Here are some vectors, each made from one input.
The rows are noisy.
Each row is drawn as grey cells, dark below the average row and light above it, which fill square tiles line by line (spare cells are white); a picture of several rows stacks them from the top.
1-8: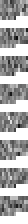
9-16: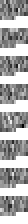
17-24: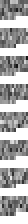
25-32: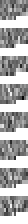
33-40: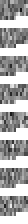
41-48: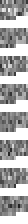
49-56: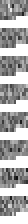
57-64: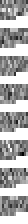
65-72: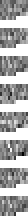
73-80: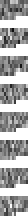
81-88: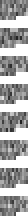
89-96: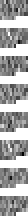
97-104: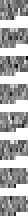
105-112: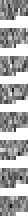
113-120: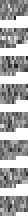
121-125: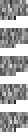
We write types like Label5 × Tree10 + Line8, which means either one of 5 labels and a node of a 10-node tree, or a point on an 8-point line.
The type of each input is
Bool × Bool × Bool × Bool + List3(Line5).
